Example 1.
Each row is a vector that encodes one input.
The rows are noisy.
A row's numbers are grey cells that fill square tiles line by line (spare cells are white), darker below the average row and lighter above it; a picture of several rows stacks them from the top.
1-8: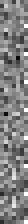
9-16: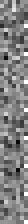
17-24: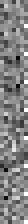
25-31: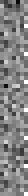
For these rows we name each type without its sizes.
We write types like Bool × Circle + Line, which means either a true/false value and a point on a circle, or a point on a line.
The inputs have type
Label.
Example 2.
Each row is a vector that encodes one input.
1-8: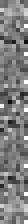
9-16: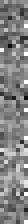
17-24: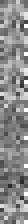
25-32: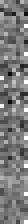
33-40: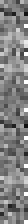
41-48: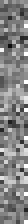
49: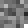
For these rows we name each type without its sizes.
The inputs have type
Tree.
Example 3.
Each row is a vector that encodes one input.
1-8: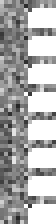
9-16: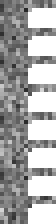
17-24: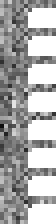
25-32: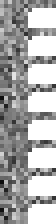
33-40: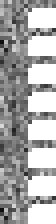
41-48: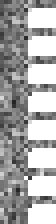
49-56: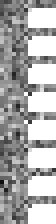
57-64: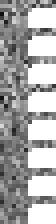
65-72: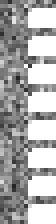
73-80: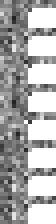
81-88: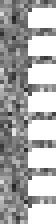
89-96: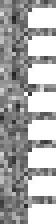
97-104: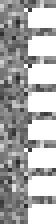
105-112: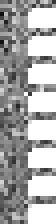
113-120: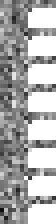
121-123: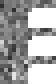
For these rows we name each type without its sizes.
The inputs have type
Line.
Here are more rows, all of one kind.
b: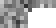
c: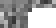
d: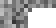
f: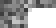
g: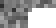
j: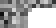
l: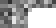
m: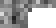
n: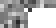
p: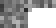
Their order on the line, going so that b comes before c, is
n, b, d, m, c, g, p, f, l, j.
